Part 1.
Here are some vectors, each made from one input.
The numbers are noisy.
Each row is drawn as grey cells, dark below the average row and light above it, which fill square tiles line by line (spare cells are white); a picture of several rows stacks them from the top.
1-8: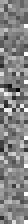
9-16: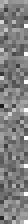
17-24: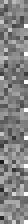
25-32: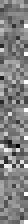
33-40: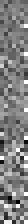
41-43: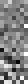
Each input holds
either a fixed value, or three true/false values.
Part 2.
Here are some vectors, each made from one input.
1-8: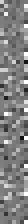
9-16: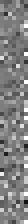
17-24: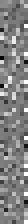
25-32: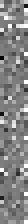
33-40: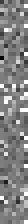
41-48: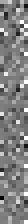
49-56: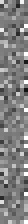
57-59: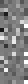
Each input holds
four true/false values.
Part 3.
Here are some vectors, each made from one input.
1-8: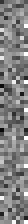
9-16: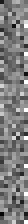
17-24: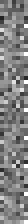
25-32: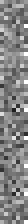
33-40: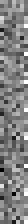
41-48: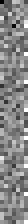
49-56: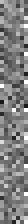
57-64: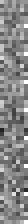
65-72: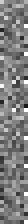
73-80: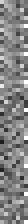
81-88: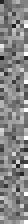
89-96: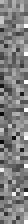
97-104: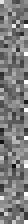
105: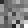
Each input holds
three true/false values.
